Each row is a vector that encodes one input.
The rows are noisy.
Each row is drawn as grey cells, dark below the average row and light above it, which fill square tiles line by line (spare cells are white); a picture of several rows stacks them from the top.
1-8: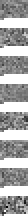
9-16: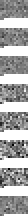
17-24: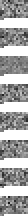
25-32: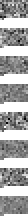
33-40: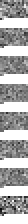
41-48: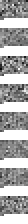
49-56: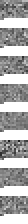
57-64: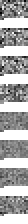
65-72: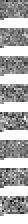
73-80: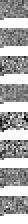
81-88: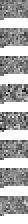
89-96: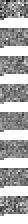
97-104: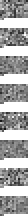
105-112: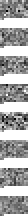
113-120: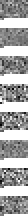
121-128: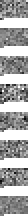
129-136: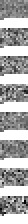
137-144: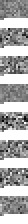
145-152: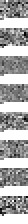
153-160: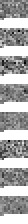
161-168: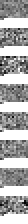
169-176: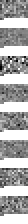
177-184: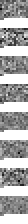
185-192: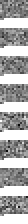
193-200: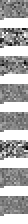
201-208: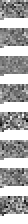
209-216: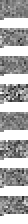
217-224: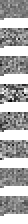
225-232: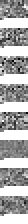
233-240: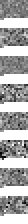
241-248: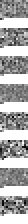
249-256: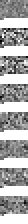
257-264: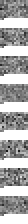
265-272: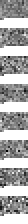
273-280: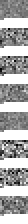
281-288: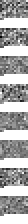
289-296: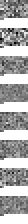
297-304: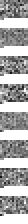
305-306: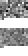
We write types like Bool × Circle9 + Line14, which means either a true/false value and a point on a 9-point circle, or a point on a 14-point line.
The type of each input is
(Circle19 + Unit) × Line11 + Line14.
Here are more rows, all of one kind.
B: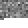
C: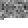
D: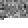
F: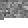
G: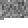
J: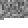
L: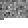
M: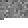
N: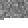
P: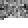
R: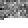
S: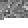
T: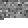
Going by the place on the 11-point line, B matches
D, G and R.
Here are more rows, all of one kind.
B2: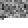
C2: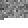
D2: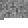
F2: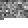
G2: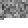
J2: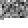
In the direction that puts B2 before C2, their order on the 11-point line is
G2, F2, D2, J2, B2, C2.
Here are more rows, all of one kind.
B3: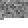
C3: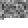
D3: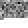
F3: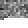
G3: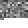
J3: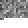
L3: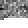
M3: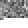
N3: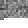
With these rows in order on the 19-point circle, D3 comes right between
L3 and N3.
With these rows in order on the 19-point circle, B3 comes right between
F3 and G3.
